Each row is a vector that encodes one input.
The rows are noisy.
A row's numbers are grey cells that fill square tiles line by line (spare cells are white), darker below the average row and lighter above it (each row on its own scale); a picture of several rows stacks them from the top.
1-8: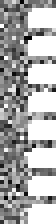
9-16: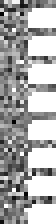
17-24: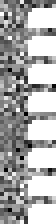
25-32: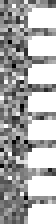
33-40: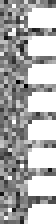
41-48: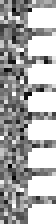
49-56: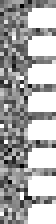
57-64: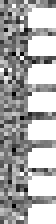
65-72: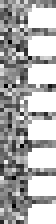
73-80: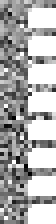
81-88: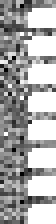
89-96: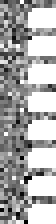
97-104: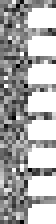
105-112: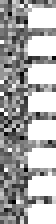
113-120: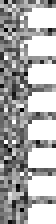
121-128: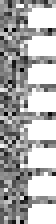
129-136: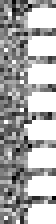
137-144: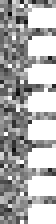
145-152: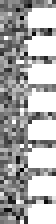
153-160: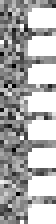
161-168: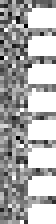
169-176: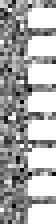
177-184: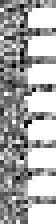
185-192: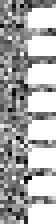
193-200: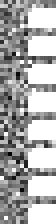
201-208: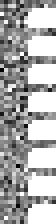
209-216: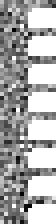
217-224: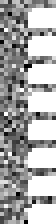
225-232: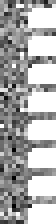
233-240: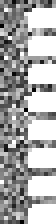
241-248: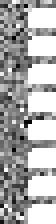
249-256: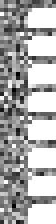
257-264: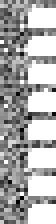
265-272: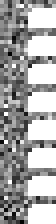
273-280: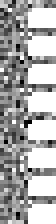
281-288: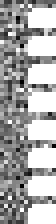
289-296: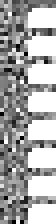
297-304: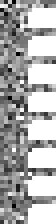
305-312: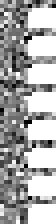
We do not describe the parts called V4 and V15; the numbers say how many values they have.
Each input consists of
either one of 7 labels, or three true/false values, or a value of V4 and a value of V15.
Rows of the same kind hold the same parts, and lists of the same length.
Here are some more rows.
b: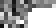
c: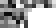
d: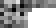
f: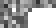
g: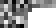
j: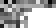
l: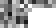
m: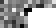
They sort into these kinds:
b, d, g
c, j, l
f, m

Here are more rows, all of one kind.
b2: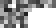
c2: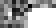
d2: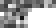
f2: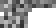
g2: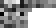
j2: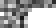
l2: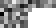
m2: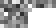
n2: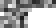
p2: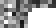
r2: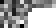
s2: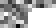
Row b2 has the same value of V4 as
l2 and r2.
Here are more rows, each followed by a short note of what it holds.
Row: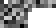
one of 7 labels
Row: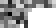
three true/false values
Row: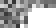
three true/false values
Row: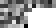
three true/false values
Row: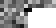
one of 7 labels
